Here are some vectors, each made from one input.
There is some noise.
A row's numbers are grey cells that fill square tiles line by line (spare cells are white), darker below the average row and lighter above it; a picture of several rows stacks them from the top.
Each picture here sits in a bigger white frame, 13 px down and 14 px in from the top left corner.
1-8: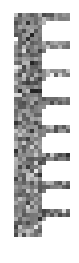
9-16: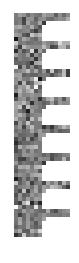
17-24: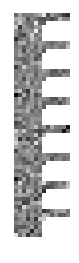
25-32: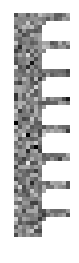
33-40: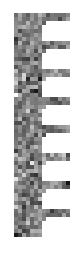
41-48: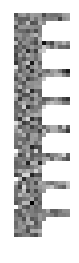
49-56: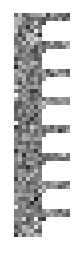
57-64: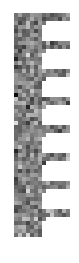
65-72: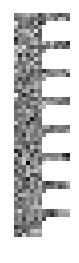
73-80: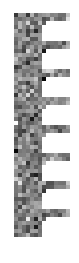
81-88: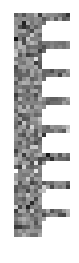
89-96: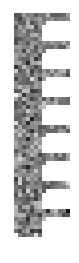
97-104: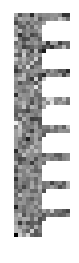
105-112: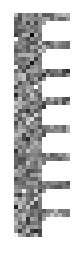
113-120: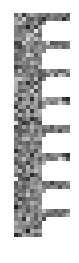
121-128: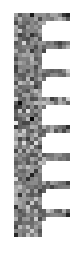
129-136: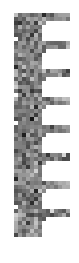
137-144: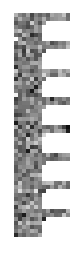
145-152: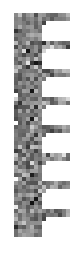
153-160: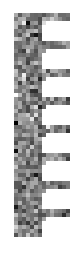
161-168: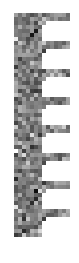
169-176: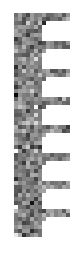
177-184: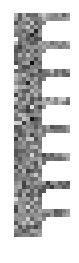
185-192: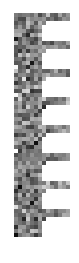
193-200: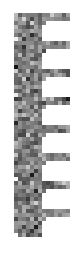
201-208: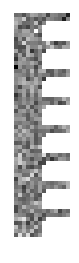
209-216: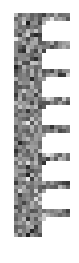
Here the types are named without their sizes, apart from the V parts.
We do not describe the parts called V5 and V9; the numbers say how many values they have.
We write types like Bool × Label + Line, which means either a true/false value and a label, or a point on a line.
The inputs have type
(Label + Line) × (Line + V5 × V9).
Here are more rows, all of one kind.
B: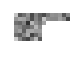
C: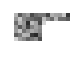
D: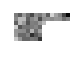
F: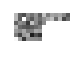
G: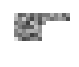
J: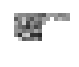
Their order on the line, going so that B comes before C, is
F, G, J, B, C, D.
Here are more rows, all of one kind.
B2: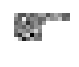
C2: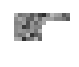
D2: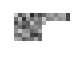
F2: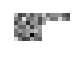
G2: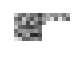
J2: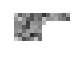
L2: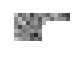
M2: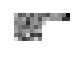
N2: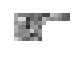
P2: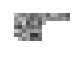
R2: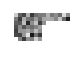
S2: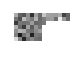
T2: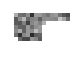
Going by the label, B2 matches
F2, S2 and T2.
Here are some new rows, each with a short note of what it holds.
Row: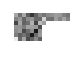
a point on each of two lines
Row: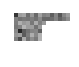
a point on a line, a value of V5 and a value of V9
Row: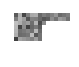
a label, a value of V5 and a value of V9
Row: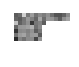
a point on a line, a value of V5 and a value of V9
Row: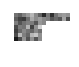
a point on a line, a value of V5 and a value of V9
